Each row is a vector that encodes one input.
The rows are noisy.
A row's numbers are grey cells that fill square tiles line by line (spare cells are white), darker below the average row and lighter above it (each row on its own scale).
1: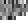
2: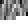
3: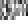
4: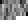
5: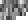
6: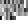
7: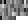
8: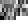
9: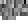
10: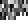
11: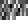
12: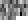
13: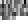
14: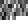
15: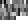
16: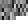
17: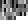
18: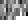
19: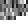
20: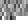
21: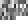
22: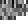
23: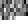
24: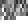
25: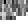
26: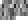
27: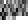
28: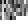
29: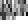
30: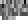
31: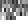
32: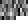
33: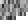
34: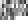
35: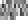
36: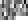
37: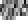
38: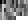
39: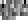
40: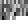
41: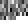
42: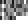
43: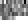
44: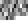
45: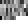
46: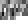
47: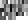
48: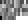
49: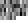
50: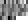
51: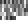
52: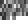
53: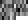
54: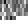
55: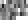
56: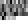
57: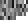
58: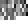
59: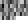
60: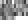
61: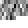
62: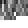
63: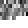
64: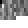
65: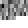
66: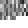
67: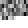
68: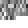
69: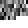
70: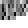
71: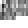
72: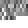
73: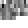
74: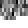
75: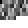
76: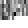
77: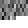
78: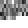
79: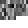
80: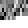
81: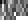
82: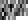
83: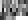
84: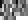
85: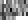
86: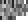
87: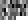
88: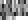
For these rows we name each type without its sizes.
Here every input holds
a label and four true/false values.
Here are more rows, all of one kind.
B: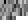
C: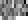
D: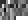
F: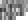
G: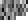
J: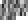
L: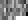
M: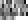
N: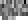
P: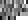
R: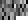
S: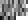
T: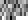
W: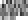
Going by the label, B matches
C, L and M.
